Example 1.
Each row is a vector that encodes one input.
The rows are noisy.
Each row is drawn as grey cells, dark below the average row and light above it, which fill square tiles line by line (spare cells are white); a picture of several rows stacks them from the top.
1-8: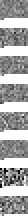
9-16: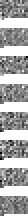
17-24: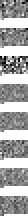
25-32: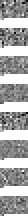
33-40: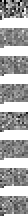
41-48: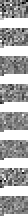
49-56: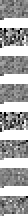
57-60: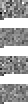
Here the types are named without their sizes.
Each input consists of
either a fixed value, or a node of a tree and a true/false value.
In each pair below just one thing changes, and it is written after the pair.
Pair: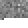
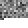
the node of the tree
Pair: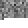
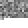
the node of the tree
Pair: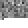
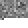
the node of the tree
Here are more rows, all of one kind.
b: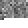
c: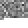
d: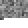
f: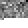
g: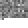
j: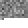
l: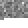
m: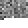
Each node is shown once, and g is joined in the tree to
j, l and m.
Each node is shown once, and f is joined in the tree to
j.
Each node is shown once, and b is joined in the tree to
m.
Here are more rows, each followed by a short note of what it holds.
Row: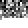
a fixed value
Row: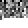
a fixed value
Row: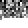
a fixed value
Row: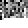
a fixed value
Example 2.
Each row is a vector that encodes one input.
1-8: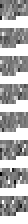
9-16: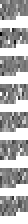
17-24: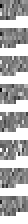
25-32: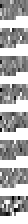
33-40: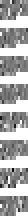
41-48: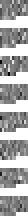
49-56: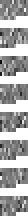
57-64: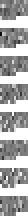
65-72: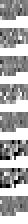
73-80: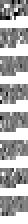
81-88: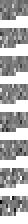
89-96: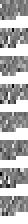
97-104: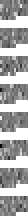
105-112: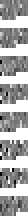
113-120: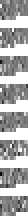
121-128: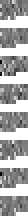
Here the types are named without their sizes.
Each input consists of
either a fixed value, or a node of a tree and a true/false value.
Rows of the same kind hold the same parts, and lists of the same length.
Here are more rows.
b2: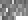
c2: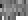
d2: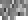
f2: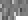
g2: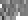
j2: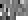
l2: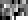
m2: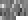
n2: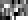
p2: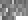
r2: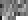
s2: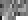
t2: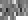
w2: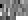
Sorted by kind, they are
b2, c2, d2, f2, g2, j2, m2, p2, r2, s2, t2, w2
l2, n2

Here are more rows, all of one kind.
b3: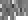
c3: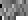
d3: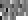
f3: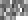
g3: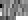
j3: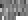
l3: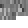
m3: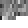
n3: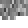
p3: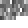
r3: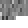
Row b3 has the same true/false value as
n3 and r3.
